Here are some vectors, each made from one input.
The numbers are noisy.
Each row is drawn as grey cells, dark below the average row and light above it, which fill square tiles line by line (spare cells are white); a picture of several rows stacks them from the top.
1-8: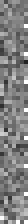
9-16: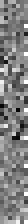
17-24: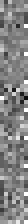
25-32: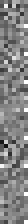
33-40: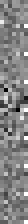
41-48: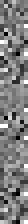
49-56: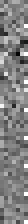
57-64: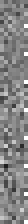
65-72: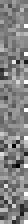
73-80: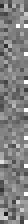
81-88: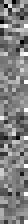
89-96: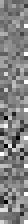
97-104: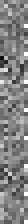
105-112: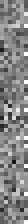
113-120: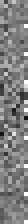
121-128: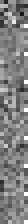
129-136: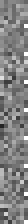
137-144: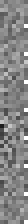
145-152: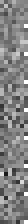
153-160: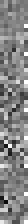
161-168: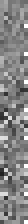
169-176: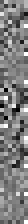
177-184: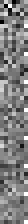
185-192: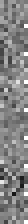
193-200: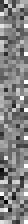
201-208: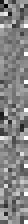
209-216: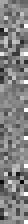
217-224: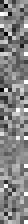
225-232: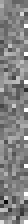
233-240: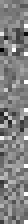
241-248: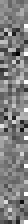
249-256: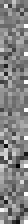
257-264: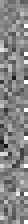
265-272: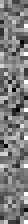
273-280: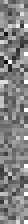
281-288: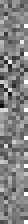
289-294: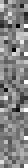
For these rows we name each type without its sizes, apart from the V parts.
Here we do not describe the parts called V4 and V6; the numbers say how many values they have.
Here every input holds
either a point on each of two circles, a true/false value and a value of V4, or a value of V6.
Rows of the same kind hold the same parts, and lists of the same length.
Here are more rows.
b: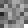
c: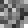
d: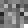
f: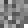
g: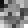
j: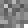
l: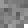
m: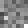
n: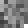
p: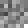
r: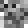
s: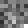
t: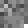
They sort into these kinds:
b, d, f, j, l, m, n, p, s, t
c, g, r

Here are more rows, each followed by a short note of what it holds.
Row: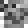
a value of V6
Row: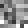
a point on each of two circles, a true/false value and a value of V4
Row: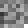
a point on each of two circles, a true/false value and a value of V4
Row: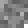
a point on each of two circles, a true/false value and a value of V4
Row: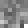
a point on each of two circles, a true/false value and a value of V4
